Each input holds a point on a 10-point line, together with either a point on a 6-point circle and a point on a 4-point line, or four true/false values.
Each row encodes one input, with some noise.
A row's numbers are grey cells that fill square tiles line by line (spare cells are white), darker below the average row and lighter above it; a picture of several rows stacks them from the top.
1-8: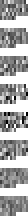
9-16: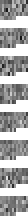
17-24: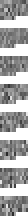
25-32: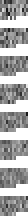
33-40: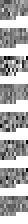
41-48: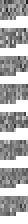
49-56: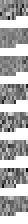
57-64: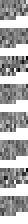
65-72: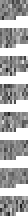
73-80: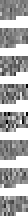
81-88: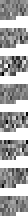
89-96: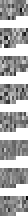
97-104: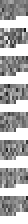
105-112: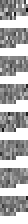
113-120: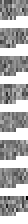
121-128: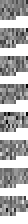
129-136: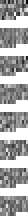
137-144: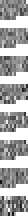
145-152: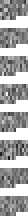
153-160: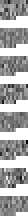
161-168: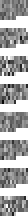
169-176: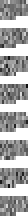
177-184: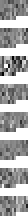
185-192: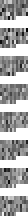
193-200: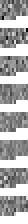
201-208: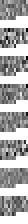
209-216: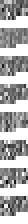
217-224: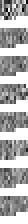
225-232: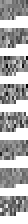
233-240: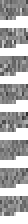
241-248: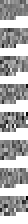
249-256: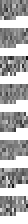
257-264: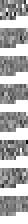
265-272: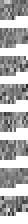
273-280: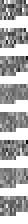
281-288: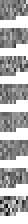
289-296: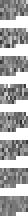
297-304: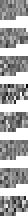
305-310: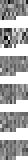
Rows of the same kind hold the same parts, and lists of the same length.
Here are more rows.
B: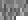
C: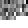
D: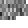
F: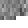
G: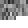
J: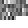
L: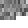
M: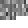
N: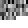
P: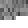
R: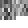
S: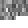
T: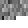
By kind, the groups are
B, C, J, M, P, R, S
D, F, G, L, N, T

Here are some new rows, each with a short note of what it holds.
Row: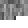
a point on a 6-point circle, a point on a 4-point line and a point on a 10-point line
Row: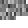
a point on a 10-point line and four true/false values
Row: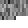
a point on a 6-point circle, a point on a 4-point line and a point on a 10-point line
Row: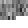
a point on a 6-point circle, a point on a 4-point line and a point on a 10-point line
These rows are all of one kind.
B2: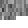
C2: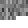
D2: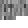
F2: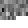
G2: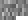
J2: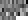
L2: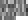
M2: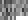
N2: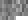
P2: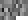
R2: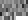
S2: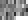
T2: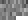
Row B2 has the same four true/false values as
F2, J2, L2 and P2.
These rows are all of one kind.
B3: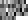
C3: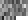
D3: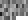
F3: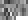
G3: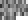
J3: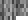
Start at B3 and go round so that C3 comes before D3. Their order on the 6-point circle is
B3, J3, F3, C3, D3, G3.
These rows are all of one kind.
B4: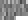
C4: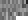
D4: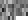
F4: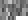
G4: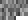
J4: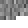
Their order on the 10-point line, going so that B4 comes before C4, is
D4, J4, F4, B4, C4, G4.
